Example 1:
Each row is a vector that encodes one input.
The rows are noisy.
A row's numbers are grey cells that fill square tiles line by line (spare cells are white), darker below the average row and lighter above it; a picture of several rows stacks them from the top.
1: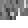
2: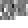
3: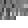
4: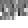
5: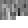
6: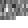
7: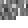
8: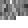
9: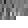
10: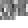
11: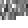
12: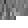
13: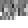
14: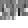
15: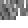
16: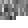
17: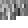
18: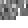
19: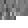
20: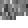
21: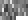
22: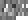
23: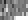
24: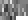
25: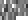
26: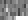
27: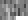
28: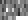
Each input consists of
a point on a 6-point line.
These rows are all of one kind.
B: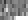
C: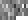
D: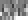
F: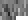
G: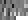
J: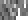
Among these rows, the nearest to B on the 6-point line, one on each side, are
C and D.
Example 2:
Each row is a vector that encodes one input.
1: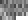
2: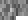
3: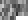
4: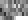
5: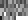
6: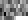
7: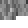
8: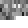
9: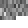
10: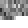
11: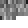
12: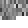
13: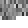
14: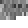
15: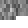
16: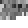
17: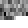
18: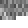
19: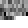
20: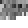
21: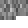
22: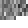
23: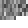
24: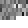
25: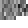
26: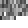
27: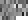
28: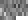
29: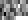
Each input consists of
a point on a 6-point line.
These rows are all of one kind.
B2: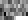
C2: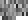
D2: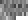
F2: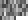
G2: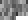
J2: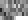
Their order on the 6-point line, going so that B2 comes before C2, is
B2, J2, C2, G2, D2, F2.
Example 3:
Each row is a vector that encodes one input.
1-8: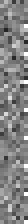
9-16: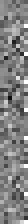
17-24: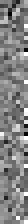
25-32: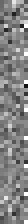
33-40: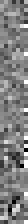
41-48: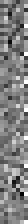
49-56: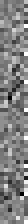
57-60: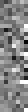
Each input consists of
either a point on an 8-point circle, or a fixed value.
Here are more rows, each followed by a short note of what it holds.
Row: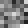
a point on an 8-point circle
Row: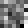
a fixed value
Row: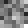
a point on an 8-point circle
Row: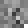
a point on an 8-point circle
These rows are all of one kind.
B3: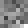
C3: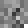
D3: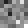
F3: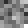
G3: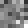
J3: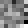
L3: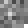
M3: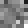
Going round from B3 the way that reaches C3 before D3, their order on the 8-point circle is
B3, L3, J3, C3, F3, D3, G3, M3.
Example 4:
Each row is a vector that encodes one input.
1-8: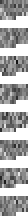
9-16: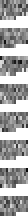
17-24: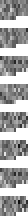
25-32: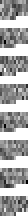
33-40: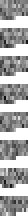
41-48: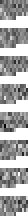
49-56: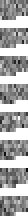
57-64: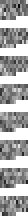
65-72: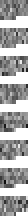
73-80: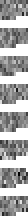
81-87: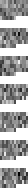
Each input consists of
a point on a 6-point line.
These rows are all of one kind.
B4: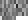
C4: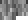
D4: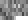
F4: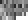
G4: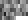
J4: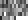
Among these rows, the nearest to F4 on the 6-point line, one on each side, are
C4 and J4.
